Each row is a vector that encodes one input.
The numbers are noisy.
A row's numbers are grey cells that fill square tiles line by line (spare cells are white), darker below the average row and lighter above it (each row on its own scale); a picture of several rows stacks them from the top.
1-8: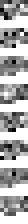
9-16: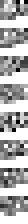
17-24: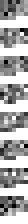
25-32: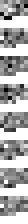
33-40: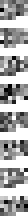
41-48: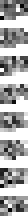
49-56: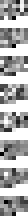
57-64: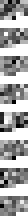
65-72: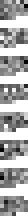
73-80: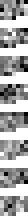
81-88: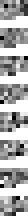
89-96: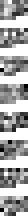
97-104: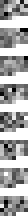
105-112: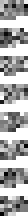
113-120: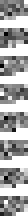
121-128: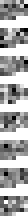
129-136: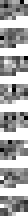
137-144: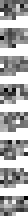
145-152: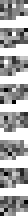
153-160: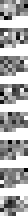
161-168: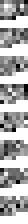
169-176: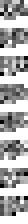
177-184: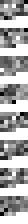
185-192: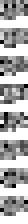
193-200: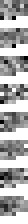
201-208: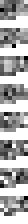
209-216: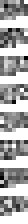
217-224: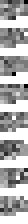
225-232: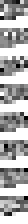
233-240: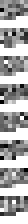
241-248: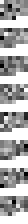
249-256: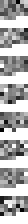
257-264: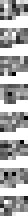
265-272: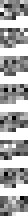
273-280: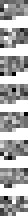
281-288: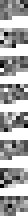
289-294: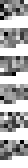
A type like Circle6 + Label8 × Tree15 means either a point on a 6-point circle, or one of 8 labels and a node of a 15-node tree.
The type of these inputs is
(Bool × Bool × Bool × Bool + Circle5) × Label6.
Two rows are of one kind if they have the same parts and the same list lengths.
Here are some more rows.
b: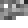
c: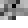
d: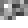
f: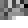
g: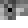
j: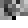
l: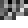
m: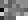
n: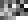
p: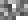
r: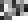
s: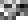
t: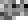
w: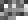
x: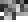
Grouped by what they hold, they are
b, g, j, l
c, d, f, m, n, p, r, s, t, w, x

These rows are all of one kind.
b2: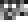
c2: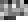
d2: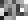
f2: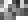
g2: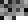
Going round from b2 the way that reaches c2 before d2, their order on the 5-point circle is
b2, c2, g2, f2, d2.
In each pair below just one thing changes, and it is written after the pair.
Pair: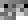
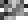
the label
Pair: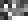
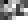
the label
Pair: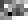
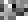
the label
